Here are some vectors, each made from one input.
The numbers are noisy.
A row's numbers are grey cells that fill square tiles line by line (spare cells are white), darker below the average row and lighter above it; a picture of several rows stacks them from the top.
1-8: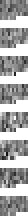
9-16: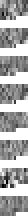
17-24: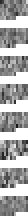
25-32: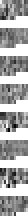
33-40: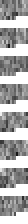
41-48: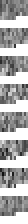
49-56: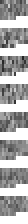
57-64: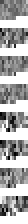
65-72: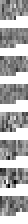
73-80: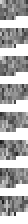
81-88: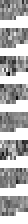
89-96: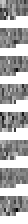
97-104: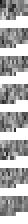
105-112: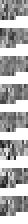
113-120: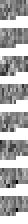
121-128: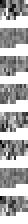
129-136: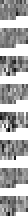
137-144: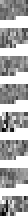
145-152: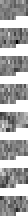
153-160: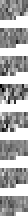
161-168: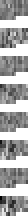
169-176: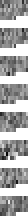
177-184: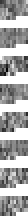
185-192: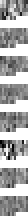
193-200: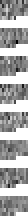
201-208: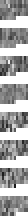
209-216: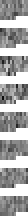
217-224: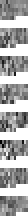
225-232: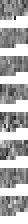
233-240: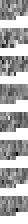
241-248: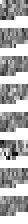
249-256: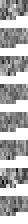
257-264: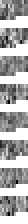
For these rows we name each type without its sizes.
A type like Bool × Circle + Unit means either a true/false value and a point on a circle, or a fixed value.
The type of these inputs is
Bool × Line + Tree.
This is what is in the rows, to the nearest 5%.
About 70% of them hold a point on a line and a true/false value. The rest hold a node of a tree.
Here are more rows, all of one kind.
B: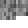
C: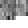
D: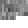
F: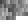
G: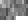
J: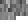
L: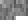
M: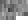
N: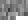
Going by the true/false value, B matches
C, G and L.
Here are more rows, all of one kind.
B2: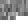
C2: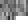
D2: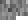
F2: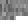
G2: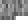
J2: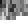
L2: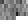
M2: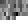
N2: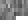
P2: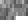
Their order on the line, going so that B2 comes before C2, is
L2, M2, G2, N2, D2, B2, P2, J2, C2, F2.
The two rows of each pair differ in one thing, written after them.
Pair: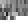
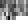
the true/false value
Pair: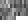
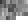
the true/false value
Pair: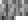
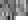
the place on the line
